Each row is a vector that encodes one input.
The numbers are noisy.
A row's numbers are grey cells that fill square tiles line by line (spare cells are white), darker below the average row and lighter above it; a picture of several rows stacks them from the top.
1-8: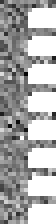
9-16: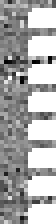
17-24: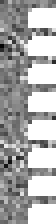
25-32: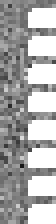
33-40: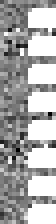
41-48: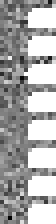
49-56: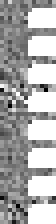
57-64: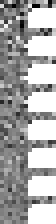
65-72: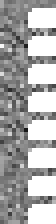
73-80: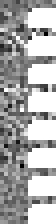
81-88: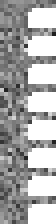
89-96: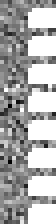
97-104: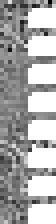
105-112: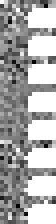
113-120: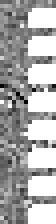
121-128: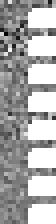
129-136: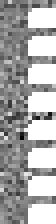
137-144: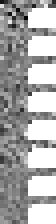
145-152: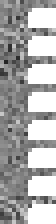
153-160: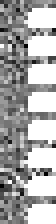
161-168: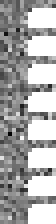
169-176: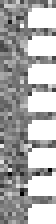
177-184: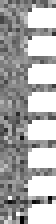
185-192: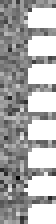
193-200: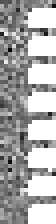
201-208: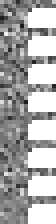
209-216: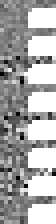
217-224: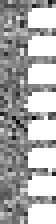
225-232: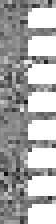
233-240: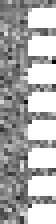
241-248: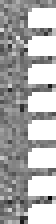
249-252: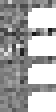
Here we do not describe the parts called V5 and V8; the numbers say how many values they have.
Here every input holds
either a value of V5 and a value of V8, or a list of up to two points on a 10-point circle.
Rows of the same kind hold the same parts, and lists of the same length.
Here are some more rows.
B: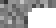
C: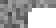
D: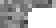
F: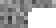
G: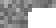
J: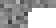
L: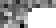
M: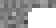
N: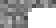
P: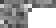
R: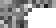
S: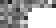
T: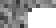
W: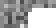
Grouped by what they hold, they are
B, D, G, N
C, F, J, M, W
L, S, T
P, R

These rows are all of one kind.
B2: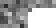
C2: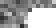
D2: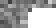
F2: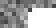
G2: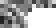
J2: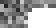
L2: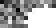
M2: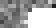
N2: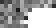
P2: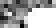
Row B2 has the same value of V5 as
C2, N2 and P2.
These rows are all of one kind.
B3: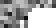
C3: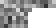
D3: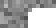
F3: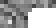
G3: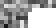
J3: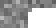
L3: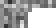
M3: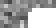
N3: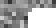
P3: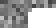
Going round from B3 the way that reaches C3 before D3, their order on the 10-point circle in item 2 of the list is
B3, M3, F3, L3, C3, D3, P3, J3, N3, G3.
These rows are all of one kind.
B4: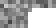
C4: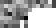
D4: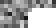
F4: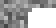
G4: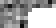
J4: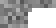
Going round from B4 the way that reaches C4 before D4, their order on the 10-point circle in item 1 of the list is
B4, J4, F4, C4, G4, D4.
